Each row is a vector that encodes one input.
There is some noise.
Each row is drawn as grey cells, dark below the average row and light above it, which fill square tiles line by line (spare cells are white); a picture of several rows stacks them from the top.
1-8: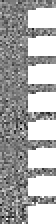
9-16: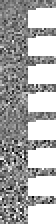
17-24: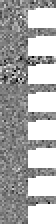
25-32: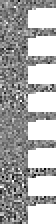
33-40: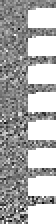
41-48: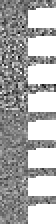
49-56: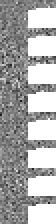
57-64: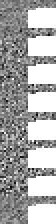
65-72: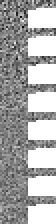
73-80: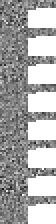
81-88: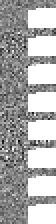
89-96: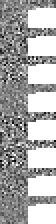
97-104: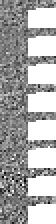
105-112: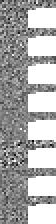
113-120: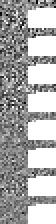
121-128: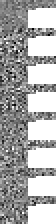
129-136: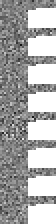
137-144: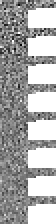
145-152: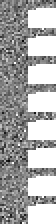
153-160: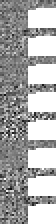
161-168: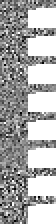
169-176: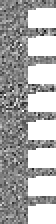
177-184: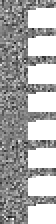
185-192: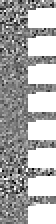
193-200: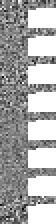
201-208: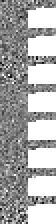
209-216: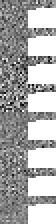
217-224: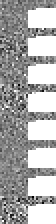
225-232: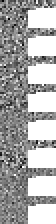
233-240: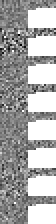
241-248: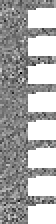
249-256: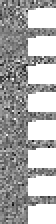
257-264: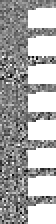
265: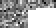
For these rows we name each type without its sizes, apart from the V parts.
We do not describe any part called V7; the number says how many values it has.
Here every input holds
either a point on a circle, or a list of items, each a label and a value of V7.
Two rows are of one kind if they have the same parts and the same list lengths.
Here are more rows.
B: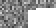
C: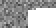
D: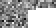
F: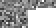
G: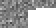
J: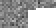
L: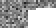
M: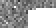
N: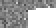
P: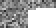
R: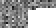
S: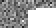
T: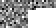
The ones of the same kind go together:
B, P, R
C, G, J
D, F, T
L, N, S
M

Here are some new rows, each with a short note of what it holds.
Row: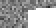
a list of three items
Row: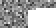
a list of one item
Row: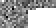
the empty list
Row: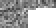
a list of three items
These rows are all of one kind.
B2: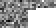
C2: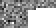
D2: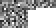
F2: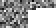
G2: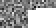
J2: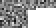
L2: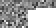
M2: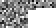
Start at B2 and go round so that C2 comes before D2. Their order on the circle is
B2, C2, J2, G2, L2, D2, M2, F2.
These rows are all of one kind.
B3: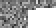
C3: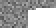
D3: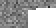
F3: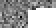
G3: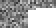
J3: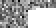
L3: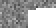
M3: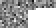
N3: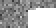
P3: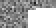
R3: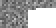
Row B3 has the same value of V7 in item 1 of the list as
G3, J3 and R3.
